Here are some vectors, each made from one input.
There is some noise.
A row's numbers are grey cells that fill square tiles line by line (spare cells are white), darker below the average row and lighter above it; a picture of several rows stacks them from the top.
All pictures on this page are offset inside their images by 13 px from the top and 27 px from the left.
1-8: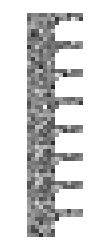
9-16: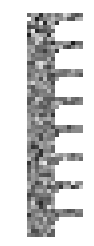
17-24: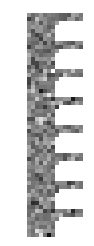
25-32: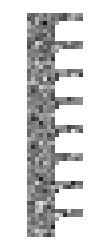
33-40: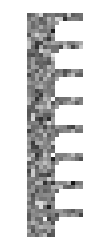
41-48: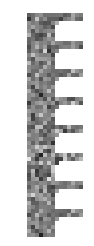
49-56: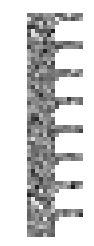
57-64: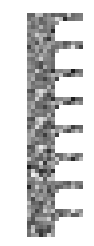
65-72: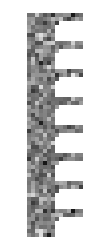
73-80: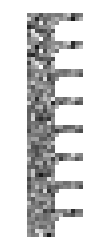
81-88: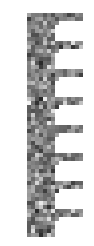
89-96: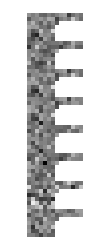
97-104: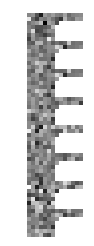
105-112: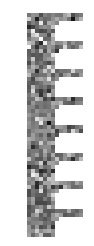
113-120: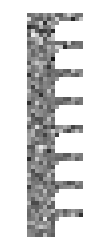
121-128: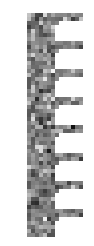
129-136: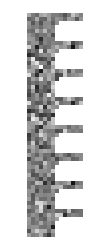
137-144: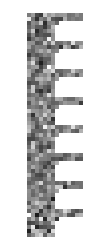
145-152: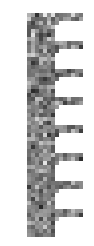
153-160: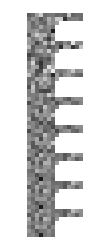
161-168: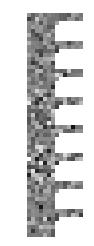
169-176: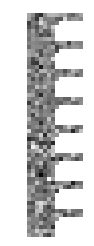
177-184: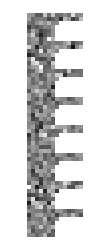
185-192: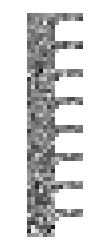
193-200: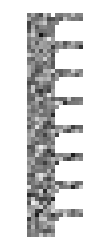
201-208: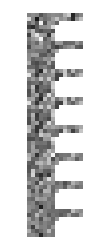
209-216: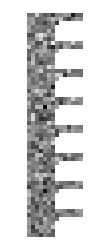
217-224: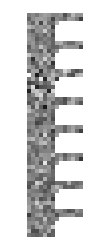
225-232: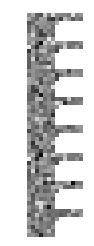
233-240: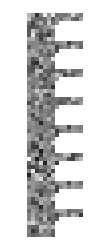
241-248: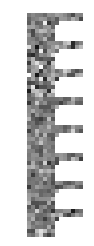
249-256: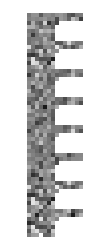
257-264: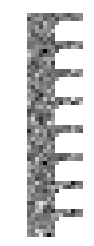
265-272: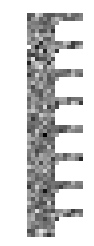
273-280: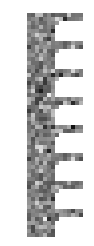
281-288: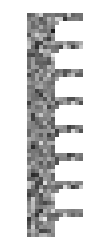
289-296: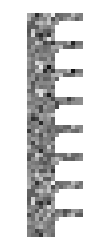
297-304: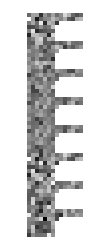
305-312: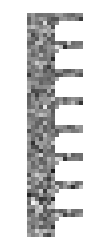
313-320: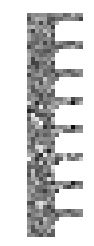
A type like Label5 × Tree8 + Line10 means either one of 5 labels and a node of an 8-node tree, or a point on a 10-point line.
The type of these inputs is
Bool × Line8 × (Tree10 + Unit).
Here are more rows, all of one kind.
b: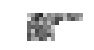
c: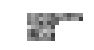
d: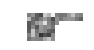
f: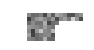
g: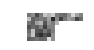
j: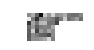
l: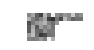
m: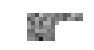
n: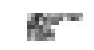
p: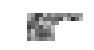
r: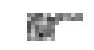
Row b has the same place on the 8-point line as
c and j.
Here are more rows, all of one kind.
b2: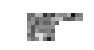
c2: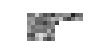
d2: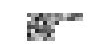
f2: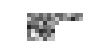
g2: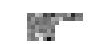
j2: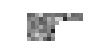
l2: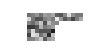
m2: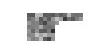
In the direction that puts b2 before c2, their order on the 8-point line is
j2, l2, m2, f2, g2, b2, c2, d2.
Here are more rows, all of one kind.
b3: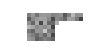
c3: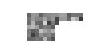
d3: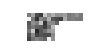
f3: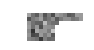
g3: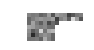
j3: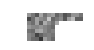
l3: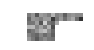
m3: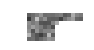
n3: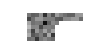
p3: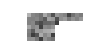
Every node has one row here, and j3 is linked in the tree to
f3, g3 and m3.
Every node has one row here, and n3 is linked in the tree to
m3.
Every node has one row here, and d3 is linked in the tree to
m3.
